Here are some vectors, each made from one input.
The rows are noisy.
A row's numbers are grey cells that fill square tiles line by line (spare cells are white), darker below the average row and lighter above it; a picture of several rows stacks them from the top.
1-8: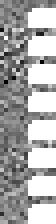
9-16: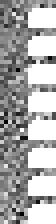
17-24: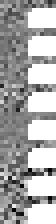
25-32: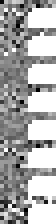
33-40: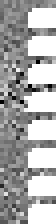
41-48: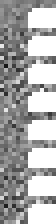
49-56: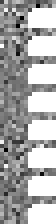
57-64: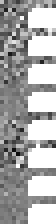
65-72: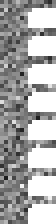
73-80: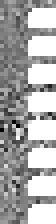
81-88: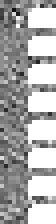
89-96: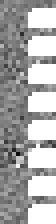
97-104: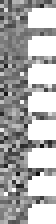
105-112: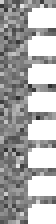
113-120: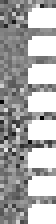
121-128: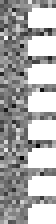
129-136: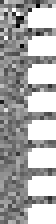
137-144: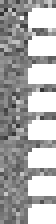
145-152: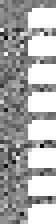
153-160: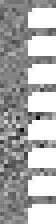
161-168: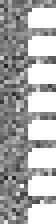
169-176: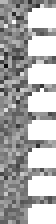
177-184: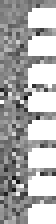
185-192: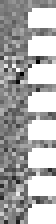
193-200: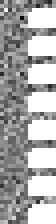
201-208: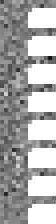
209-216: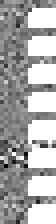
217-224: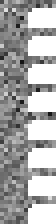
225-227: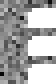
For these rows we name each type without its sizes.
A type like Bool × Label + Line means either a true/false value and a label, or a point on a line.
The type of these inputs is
Line × (Line + List(Circle)).
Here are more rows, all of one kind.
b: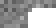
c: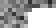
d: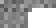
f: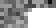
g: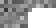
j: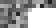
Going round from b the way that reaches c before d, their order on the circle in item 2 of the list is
b, c, j, d, g, f.
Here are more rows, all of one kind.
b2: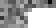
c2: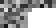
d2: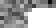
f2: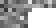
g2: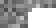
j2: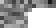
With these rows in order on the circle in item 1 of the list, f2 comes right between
d2 and j2.
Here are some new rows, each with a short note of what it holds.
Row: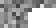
a point on a line, together with a list of one item
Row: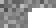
a point on a line, together with a list of two items
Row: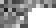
a point on a line, together with a list of one item
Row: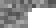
a point on a line, together with the empty list
